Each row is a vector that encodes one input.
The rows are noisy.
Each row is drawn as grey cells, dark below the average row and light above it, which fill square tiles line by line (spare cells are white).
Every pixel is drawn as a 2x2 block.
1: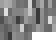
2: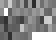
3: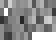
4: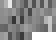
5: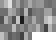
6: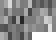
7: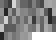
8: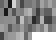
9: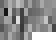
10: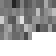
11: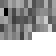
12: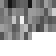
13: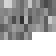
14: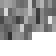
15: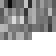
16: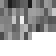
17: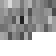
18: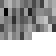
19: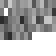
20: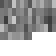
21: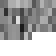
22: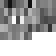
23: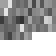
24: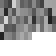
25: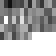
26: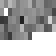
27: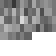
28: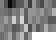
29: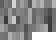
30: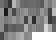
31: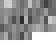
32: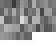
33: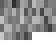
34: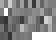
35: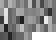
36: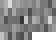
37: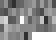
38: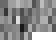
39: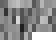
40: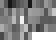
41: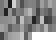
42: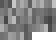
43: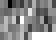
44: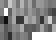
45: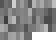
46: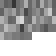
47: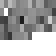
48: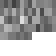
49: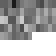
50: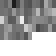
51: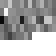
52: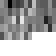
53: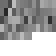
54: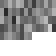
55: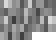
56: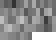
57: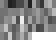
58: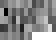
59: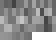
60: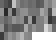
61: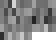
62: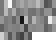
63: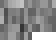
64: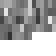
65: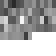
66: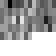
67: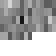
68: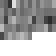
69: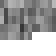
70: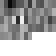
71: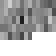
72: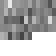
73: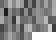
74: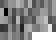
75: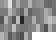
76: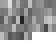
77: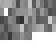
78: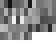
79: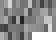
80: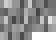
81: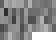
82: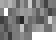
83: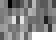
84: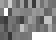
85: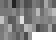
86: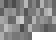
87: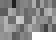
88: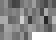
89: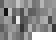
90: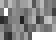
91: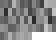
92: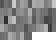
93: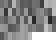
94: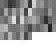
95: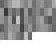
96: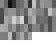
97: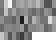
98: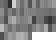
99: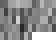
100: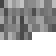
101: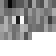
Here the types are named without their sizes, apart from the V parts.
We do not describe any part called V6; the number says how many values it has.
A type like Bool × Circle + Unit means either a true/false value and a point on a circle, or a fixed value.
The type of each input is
(Label + Tree) × V6.
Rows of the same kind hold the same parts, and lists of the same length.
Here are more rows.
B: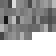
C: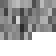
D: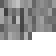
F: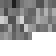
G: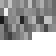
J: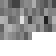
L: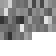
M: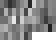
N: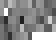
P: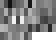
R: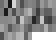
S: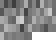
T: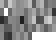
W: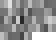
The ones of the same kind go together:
B, C, D, G, J, M, N, P, R, S, T, W
F, L

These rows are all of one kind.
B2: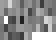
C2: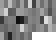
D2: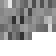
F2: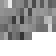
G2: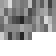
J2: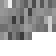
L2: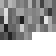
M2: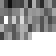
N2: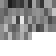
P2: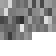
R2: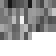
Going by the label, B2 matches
L2 and M2.
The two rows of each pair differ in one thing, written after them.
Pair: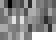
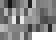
the node of the tree
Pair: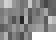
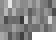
the node of the tree
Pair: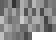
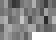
the node of the tree
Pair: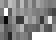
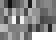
the value of V6
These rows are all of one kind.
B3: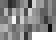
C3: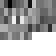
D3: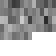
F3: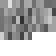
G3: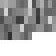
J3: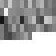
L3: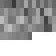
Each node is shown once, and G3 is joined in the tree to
D3.
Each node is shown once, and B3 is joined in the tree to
C3.
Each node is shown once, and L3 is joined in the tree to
C3, D3 and F3.
